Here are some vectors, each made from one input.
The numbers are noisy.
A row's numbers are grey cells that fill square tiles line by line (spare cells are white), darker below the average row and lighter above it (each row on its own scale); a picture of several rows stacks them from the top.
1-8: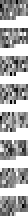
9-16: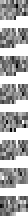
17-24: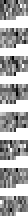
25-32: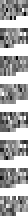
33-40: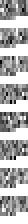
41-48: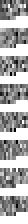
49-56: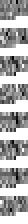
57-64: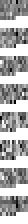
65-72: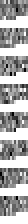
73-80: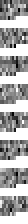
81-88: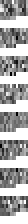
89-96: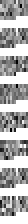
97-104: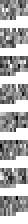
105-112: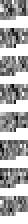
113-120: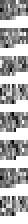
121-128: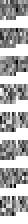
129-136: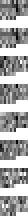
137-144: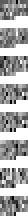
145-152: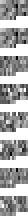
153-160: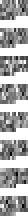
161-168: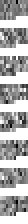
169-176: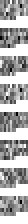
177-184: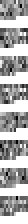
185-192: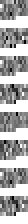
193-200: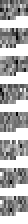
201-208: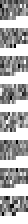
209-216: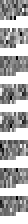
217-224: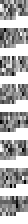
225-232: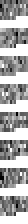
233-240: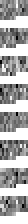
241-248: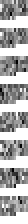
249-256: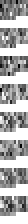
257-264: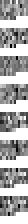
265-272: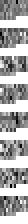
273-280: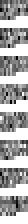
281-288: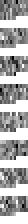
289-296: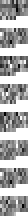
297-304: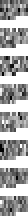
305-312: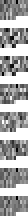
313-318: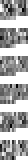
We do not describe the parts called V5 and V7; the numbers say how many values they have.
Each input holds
either a point on a 9-point circle, or a value of V5 and a value of V7, or a list of up to two points on a 6-point circle.
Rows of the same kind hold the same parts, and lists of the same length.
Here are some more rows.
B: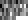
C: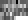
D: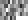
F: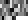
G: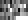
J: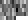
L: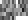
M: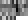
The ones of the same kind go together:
B, C, G
D
F
J, M
L

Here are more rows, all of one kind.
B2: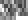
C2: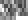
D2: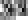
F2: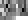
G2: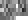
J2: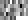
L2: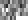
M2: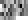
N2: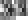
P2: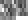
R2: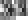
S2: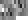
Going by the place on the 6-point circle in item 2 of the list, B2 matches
C2, D2, F2 and L2.
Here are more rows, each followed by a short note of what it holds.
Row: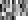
a list of one item
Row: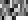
the empty list
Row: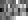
a value of V5 and a value of V7
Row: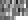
a value of V5 and a value of V7
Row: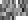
a list of one item
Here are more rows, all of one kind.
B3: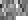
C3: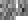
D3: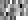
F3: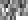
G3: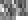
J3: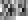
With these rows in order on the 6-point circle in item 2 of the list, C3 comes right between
B3 and D3.
